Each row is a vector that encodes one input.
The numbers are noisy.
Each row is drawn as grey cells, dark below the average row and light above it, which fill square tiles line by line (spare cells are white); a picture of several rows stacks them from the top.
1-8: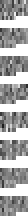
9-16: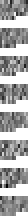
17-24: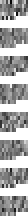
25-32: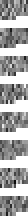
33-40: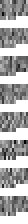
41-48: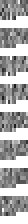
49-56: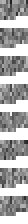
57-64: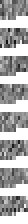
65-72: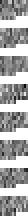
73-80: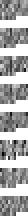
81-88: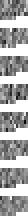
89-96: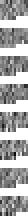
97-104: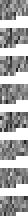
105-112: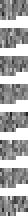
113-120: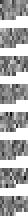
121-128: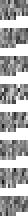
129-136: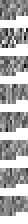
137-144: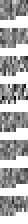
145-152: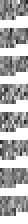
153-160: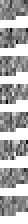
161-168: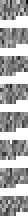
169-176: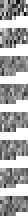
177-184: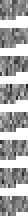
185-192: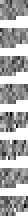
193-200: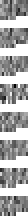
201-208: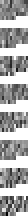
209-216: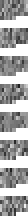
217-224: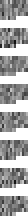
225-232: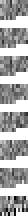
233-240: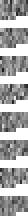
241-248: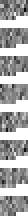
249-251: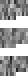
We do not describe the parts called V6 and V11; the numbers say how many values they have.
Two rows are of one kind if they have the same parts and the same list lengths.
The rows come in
4 kinds.
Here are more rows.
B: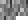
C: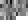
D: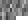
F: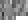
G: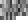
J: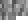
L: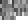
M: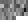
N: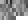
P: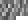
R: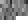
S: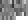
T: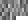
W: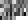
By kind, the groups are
B, C, G, N, R, W
D, M
F, J, L, S
P, T

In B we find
a node of a 7-node tree.
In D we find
a point on a 3-point line and a point on a 4-point line.
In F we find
a value of V6 and a value of V11.
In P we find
a fixed value.
